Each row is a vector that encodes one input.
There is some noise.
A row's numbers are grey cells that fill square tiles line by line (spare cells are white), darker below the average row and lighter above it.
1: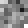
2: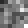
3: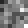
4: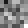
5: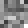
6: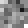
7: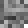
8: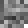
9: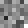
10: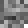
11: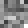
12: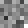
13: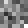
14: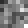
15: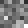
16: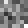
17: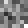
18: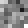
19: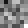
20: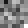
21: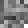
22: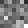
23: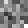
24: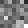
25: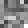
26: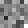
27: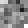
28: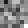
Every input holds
three true/false values.
